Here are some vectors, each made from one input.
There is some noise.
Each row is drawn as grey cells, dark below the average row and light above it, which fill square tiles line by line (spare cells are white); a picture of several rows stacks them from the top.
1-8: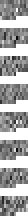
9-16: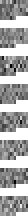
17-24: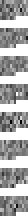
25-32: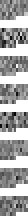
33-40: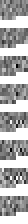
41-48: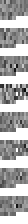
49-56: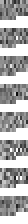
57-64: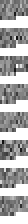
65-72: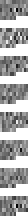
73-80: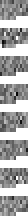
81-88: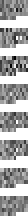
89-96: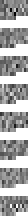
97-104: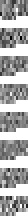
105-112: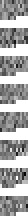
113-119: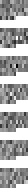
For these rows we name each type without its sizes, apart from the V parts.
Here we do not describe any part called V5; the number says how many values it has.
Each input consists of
a point on a line, together with either a point on a line, or a value of V5.
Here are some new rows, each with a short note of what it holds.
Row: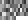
a point on each of two lines
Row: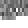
a point on each of two lines
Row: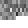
a point on each of two lines
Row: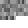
a point on a line and a value of V5
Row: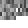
a point on each of two lines
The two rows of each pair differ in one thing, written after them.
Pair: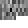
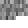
the place on the line
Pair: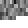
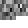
the value of V5
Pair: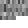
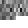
the place on the line
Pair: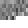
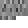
the place on the line
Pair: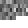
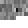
the place on the line
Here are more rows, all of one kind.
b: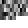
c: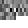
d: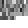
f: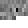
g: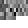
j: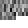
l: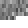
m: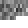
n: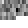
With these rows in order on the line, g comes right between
c and j.
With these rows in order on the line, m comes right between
b and l.
